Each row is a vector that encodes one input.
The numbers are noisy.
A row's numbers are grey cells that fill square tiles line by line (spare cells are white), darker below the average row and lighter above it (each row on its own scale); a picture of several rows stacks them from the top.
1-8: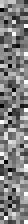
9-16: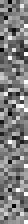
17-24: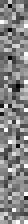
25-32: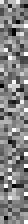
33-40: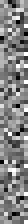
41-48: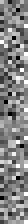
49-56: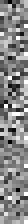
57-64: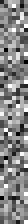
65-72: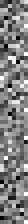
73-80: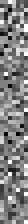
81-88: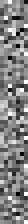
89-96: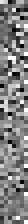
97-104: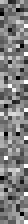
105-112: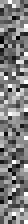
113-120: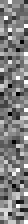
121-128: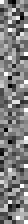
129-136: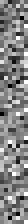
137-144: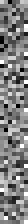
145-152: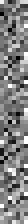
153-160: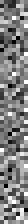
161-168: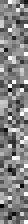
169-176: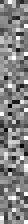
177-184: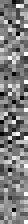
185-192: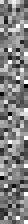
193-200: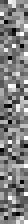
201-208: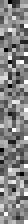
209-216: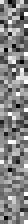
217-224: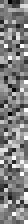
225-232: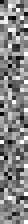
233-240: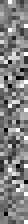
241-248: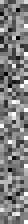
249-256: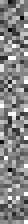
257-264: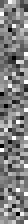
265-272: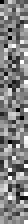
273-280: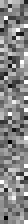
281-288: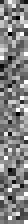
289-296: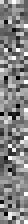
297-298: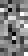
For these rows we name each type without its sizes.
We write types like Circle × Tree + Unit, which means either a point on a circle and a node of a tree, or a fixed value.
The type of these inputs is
Bool × (Tree + Unit).
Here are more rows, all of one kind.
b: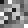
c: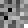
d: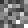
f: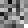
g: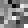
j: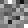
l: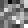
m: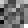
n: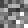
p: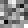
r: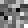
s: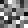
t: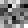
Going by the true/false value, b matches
j, p, s and t.
